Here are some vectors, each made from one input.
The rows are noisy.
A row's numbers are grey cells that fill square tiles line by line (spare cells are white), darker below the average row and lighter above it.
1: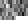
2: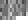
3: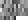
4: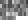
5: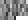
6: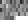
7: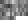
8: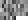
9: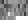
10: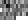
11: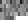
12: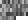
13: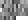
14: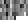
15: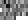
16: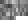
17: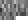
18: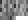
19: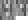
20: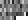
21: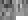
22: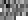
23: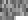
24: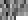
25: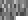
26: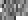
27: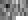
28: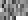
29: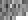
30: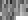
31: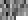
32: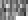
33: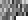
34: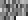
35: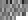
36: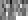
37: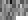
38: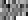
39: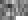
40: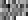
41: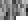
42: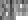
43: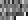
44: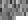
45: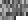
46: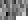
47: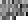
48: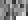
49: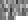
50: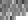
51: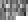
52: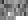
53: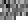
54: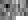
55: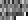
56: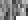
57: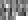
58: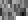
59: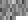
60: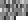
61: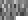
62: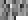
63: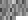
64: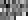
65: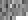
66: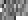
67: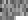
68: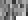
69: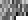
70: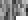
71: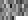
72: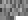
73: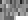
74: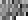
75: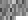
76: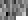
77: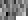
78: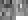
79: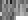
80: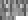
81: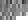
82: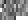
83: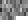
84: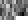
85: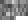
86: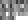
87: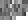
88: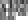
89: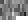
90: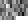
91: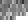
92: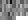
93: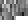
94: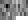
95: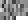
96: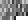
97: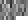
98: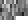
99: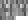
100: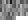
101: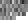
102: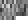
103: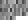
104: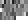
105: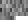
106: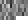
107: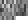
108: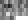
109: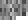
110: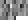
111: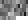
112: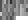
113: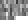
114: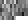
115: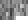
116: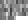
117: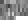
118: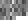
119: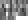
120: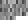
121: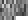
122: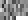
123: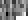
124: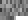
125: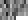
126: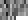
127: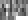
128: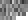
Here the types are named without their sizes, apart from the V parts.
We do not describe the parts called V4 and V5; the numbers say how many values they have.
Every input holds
a value of V5, together with either a label and a true/false value, or a value of V4.
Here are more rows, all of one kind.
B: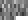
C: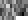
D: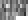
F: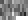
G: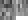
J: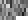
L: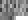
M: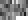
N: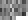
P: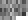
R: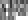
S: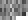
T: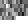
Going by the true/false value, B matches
G and L.
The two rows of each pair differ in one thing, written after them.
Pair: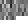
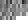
the value of V5
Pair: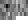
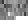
the label
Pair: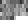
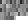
the true/false value
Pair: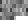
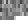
the label
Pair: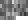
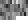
the label
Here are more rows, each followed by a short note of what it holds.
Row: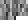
a value of V4 and a value of V5
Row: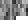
a value of V4 and a value of V5
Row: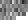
a label, a true/false value and a value of V5
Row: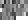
a value of V4 and a value of V5
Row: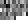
a value of V4 and a value of V5
